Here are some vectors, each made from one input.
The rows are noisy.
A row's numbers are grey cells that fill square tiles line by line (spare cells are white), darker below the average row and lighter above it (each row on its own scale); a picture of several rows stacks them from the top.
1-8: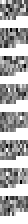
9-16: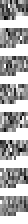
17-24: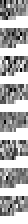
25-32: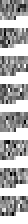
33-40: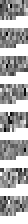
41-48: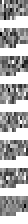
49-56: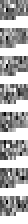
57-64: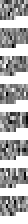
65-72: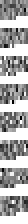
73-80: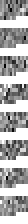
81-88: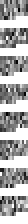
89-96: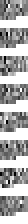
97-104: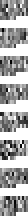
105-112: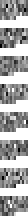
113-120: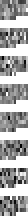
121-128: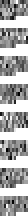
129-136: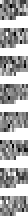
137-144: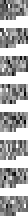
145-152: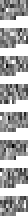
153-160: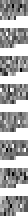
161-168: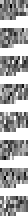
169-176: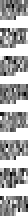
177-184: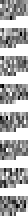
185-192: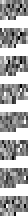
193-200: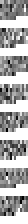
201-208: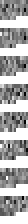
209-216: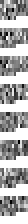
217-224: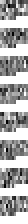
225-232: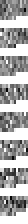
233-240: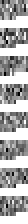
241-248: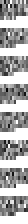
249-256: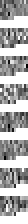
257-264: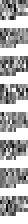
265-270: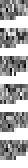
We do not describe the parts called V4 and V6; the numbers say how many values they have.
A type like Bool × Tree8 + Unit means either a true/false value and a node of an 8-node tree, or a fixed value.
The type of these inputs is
List2(Circle8) + V4 × V6.
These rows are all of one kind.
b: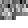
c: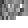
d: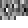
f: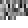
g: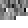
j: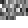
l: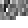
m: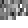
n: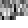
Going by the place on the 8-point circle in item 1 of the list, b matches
c, m and n.
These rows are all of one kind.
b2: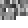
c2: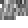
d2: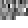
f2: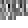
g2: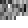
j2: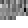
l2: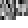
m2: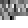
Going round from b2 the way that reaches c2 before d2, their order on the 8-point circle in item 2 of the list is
b2, c2, j2, g2, m2, l2, d2, f2.
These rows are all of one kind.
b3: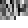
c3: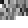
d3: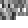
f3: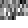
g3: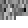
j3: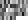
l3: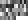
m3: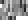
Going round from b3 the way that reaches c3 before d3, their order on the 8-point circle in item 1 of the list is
b3, m3, c3, d3, f3, l3, j3, g3.
